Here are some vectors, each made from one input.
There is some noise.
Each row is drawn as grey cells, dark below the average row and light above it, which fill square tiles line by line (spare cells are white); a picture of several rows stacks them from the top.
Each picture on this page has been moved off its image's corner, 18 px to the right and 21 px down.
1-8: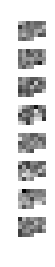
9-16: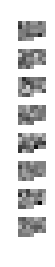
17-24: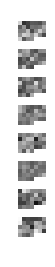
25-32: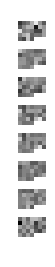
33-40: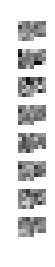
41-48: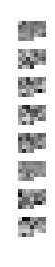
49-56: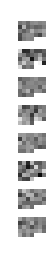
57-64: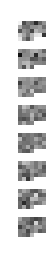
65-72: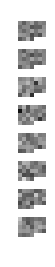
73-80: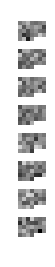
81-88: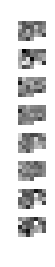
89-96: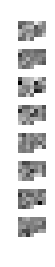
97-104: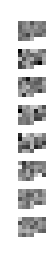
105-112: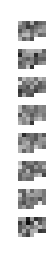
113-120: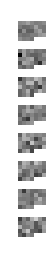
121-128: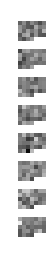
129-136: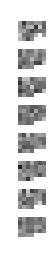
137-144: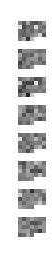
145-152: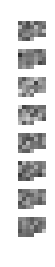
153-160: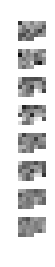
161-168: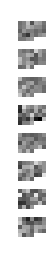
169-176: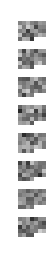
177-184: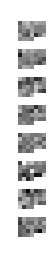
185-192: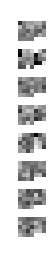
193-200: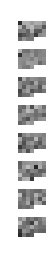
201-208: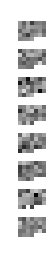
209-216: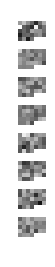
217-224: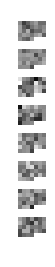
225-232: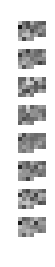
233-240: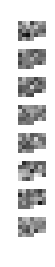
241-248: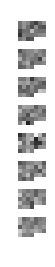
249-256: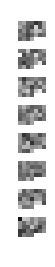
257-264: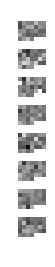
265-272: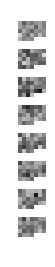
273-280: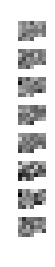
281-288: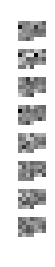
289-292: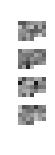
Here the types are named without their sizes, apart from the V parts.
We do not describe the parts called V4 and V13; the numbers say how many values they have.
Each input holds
either a point on a line and a true/false value, or a value of V4 and a value of V13.
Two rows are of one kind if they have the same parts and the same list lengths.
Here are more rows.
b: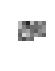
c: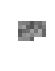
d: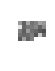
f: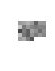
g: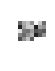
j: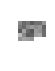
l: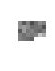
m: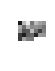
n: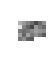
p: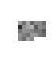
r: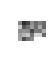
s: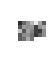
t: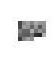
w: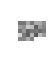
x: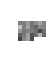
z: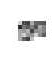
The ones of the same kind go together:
b, d, m, r, s, x
c, f, g, j, l, n, p, t, w, z

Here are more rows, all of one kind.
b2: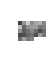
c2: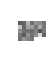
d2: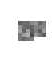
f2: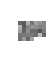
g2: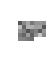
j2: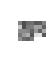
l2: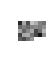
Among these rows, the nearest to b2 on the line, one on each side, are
c2 and f2.
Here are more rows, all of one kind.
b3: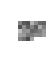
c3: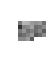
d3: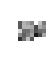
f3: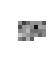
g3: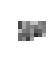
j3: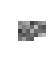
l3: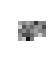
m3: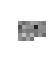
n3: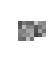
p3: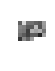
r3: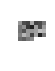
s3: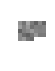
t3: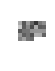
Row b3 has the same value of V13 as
g3 and l3.
